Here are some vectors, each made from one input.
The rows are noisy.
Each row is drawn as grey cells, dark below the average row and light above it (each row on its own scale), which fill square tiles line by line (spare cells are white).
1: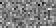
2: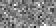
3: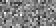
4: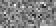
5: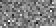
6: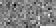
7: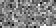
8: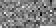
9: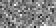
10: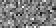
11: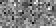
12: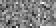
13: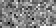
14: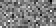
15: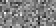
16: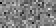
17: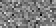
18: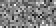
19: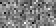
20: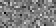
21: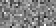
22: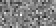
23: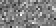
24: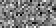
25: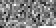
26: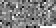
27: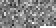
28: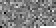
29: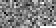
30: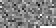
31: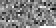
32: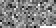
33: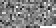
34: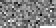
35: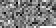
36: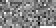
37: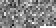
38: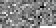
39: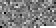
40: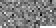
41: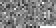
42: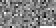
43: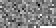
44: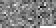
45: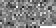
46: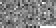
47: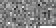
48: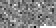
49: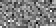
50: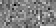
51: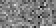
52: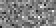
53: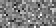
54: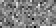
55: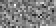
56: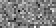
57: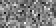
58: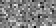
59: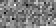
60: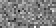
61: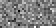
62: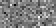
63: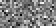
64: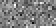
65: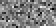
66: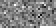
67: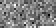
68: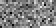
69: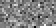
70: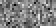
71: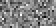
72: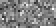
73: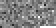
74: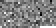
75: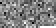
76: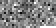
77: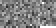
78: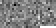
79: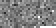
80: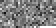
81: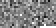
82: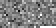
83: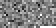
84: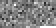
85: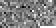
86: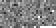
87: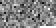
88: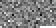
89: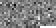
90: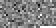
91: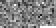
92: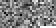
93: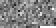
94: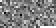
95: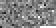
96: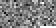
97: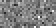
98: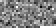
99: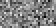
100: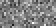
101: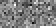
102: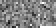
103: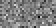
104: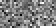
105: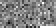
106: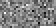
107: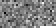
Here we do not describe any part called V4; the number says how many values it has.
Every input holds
a point on a 5-point line, a true/false value and a value of V4, together with either one of 5 labels, or a point on a 5-point line.
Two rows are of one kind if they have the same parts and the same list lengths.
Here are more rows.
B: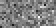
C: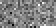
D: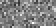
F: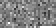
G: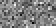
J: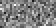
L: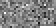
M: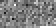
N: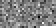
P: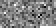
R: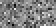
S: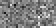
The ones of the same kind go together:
B, F, G, J, M, S
C, D, L, N, P, R

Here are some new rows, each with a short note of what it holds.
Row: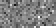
a point on each of two 5-point lines, a true/false value and a value of V4
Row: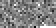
one of 5 labels, a point on a 5-point line, a true/false value and a value of V4
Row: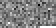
a point on each of two 5-point lines, a true/false value and a value of V4
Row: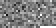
a point on each of two 5-point lines, a true/false value and a value of V4
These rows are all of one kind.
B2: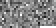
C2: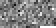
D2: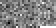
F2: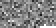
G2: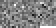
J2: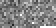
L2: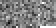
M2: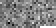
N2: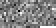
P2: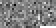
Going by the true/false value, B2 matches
F2 and G2.
